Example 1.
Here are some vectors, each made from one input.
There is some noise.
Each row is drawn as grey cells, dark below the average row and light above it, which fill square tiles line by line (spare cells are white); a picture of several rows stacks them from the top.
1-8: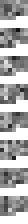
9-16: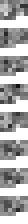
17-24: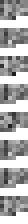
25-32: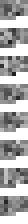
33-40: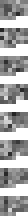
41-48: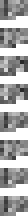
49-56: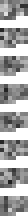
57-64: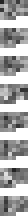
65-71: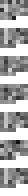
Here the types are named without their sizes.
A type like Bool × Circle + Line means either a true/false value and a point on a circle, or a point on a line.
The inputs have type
Line + Tree.
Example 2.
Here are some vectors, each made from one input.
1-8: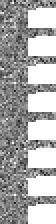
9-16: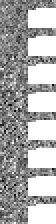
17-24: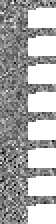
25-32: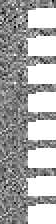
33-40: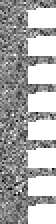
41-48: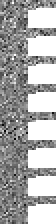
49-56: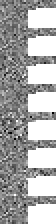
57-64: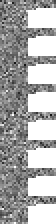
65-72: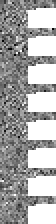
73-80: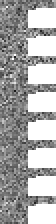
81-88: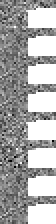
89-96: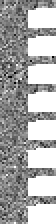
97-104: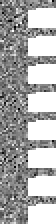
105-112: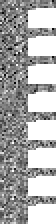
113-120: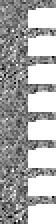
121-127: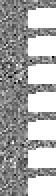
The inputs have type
Line9 + Line11.
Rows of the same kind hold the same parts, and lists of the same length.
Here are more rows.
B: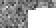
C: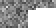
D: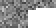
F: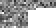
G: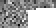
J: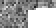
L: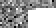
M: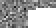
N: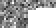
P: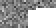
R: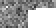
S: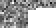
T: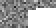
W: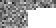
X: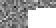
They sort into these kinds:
B, C, D, J, M, P, R, T, X
F, G, L, N, S, W

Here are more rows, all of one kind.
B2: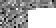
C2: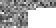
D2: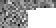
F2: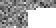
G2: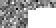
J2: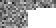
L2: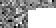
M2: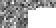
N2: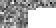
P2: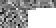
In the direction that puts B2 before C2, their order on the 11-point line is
L2, B2, P2, D2, J2, F2, C2, N2, M2, G2.
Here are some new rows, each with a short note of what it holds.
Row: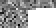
a point on an 11-point line
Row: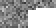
a point on a 9-point line
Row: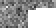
a point on a 9-point line
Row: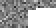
a point on a 9-point line
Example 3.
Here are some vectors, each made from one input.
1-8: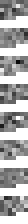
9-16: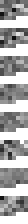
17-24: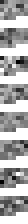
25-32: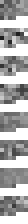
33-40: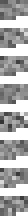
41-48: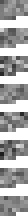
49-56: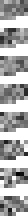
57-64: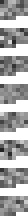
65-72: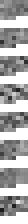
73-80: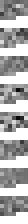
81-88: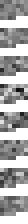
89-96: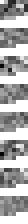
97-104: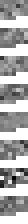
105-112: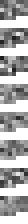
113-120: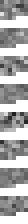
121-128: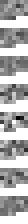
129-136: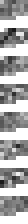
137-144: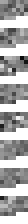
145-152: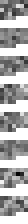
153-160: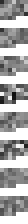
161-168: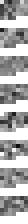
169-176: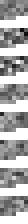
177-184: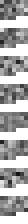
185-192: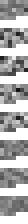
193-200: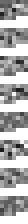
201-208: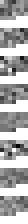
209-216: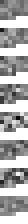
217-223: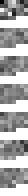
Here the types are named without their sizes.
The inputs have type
(Bool × Bool × Bool × Bool + Unit) × Label.
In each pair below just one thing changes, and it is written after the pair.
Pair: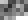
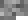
the label
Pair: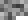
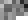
one of the four true/false values
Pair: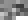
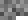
one of the four true/false values
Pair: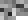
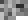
one of the four true/false values
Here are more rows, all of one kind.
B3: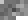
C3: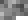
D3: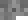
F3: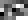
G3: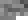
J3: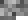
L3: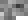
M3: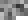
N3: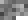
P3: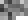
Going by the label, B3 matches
C3, G3, L3 and M3.
